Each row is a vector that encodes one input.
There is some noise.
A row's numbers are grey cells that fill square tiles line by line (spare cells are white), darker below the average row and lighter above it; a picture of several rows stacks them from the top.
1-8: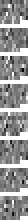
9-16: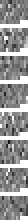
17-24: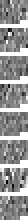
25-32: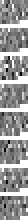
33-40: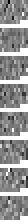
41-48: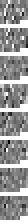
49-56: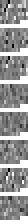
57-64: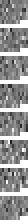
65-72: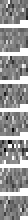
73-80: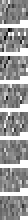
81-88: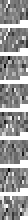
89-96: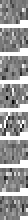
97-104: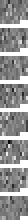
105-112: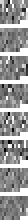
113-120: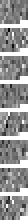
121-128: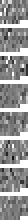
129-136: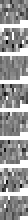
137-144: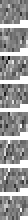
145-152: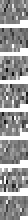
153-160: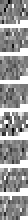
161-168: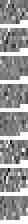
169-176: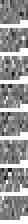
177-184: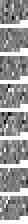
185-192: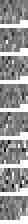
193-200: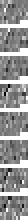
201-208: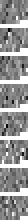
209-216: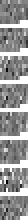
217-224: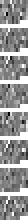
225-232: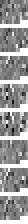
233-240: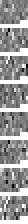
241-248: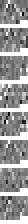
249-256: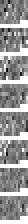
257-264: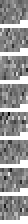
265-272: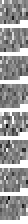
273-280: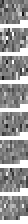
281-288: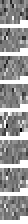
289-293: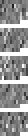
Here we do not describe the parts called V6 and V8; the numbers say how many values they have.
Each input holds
a point on a 10-point line and a value of V6, together with either a fixed value, or a true/false value and a value of V8.
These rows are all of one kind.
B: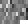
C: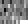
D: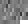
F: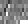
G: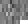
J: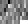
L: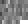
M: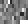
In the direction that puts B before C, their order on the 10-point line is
J, D, F, G, L, B, M, C.
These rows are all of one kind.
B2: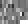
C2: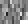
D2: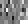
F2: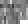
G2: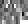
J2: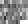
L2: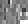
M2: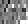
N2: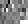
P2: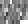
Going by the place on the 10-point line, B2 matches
F2, J2 and N2.
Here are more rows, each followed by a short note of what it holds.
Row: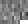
a point on a 10-point line, a true/false value, a value of V6 and a value of V8
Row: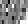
a point on a 10-point line and a value of V6
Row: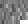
a point on a 10-point line and a value of V6
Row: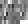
a point on a 10-point line and a value of V6
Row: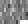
a point on a 10-point line, a true/false value, a value of V6 and a value of V8
